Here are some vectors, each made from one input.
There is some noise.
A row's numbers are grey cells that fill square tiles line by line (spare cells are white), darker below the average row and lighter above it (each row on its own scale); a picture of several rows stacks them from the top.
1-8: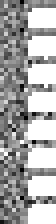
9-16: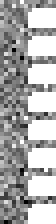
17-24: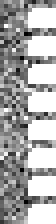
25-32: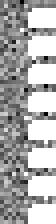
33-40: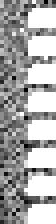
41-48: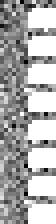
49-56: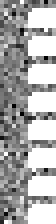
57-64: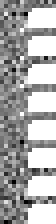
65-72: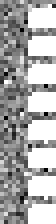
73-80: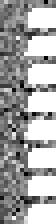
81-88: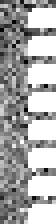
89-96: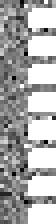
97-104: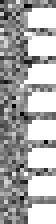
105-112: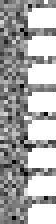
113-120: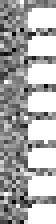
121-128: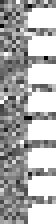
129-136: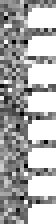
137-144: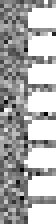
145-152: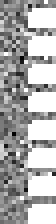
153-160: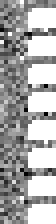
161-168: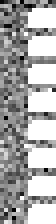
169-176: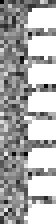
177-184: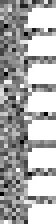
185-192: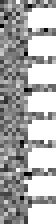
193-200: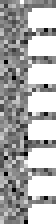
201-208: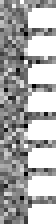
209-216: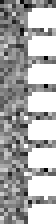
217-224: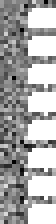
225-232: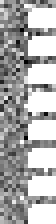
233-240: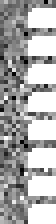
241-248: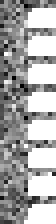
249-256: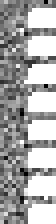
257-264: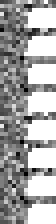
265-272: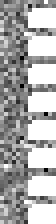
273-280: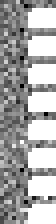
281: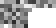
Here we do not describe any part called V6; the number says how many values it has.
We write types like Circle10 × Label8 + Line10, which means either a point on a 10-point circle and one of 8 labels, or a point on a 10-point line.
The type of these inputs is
List2(Bool × V6).
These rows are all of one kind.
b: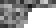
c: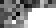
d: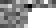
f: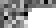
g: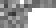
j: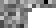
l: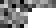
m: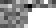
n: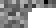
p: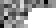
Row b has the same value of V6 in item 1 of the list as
c, f and p.
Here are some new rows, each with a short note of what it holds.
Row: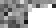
the empty list
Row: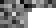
a list of two items
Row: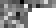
a list of one item
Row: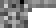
a list of one item
